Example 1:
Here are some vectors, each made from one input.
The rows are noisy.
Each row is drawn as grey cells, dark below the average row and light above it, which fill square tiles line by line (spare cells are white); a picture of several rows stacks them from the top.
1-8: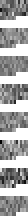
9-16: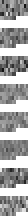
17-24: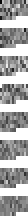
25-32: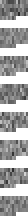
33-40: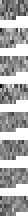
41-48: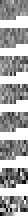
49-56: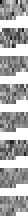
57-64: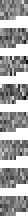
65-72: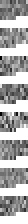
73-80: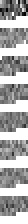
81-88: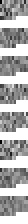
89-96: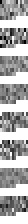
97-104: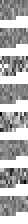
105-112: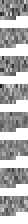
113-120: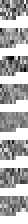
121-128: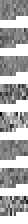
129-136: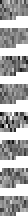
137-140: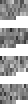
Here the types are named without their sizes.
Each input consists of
a list of points on a line.
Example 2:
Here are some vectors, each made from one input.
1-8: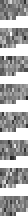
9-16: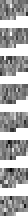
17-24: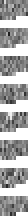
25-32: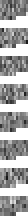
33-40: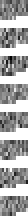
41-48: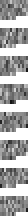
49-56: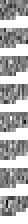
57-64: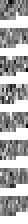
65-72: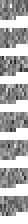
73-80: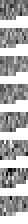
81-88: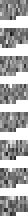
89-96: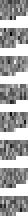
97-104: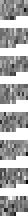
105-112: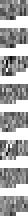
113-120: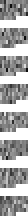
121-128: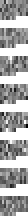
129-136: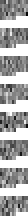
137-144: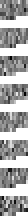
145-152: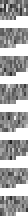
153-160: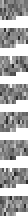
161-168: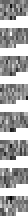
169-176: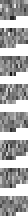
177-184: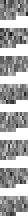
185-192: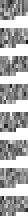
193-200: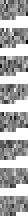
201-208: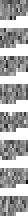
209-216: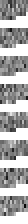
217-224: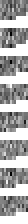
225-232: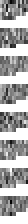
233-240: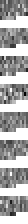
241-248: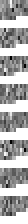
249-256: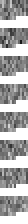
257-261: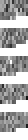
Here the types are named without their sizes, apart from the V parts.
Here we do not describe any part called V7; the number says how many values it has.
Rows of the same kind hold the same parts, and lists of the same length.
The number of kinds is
2.
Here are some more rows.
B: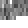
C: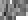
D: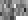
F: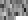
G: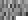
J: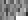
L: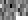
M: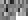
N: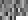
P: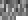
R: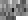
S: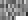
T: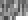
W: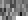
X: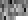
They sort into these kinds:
B, C, G, L, R, W
D, F, J, M, N, P, S, T, X

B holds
a point on a line and a value of V7.
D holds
a point on a line, three true/false values and a value of V7.
